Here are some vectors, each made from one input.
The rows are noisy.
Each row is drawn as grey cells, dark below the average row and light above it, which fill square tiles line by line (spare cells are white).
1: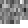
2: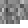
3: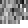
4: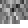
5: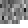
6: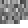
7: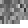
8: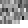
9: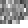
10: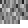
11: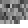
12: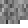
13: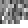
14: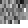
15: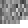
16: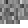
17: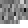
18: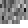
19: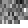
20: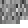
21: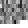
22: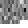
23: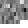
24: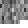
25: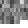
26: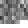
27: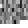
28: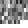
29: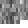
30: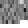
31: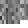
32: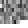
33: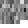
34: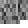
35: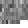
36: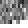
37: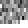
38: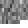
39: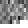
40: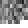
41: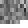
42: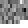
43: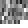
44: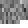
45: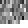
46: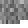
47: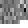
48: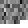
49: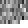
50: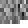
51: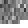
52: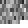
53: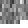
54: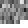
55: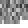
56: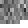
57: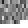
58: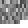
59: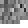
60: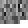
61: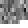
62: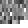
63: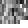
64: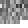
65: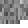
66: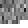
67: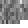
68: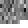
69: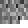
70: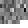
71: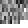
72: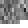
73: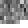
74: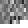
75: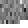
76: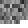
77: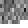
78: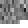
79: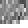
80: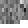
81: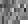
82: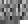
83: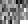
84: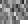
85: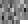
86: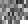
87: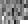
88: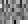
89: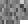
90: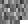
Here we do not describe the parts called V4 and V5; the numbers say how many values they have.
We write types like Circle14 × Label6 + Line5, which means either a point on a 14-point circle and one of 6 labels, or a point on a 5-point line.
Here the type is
Line8 × V4 + Line9 × V5.
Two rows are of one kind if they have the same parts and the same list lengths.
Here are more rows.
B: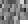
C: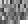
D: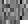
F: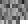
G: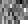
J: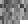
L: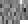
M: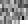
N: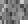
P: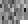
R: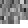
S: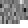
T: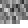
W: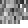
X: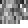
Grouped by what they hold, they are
B, J, L, N, P, R, S
C, D, F, G, M, T, W, X

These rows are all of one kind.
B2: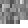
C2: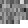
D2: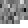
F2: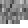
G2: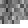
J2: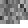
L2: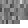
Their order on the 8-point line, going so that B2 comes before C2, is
G2, J2, L2, F2, D2, B2, C2.
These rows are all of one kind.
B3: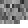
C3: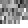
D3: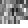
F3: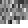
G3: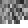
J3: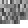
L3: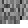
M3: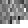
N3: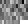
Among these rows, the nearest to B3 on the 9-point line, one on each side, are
L3 and N3.
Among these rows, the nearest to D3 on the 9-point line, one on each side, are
C3 and G3.
